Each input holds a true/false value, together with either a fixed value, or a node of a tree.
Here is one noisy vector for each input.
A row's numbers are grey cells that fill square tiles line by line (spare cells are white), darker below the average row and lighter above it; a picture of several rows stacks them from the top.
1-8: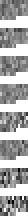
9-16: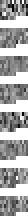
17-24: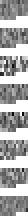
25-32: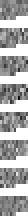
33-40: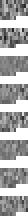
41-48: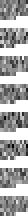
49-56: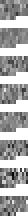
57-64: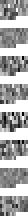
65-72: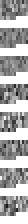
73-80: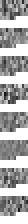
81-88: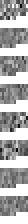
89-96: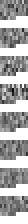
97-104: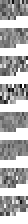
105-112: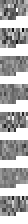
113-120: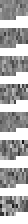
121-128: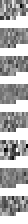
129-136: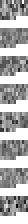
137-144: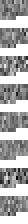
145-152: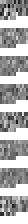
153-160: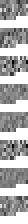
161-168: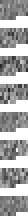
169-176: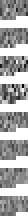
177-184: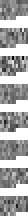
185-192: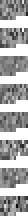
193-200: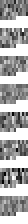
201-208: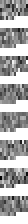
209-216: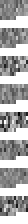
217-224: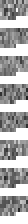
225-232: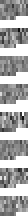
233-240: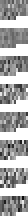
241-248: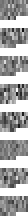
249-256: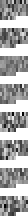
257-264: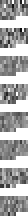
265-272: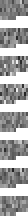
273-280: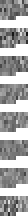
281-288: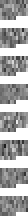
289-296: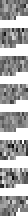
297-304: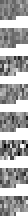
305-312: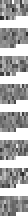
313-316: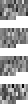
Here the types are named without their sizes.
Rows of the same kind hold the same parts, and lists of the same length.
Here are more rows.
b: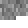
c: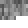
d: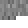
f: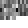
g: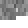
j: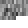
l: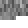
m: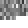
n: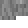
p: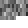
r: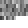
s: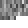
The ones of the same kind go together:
b, c, d, g, j, l, n, p, s
f, m, r

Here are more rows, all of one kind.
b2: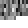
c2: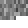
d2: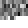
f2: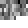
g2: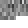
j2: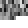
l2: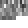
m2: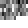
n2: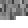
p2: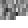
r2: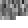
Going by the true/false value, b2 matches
c2, j2 and n2.
